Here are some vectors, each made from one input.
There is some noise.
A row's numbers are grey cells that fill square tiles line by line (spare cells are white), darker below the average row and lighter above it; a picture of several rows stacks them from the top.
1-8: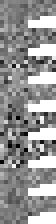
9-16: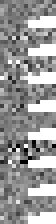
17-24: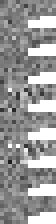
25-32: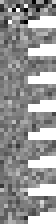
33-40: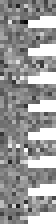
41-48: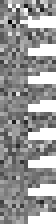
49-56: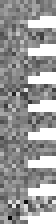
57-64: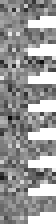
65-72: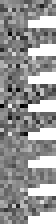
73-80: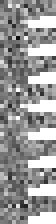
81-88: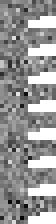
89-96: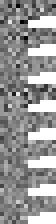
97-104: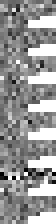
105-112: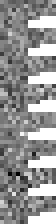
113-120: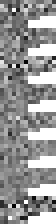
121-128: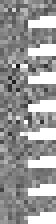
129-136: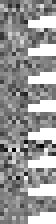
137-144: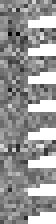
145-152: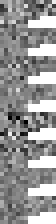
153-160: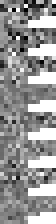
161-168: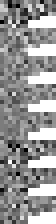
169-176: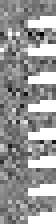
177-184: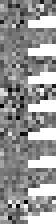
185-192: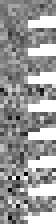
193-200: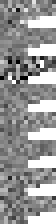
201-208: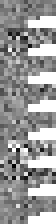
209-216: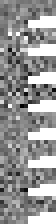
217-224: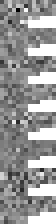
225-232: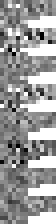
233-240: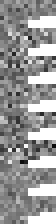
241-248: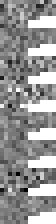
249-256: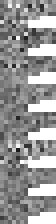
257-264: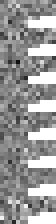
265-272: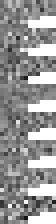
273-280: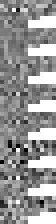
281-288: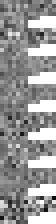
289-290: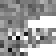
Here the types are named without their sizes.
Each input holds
a point on each of two lines, together with either a point on a line, or a node of a tree.
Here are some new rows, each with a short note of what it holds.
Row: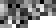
a point on each of two lines and a node of a tree
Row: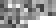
a point on each of two lines and a node of a tree
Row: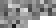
a point on each of three lines
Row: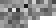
a point on each of two lines and a node of a tree
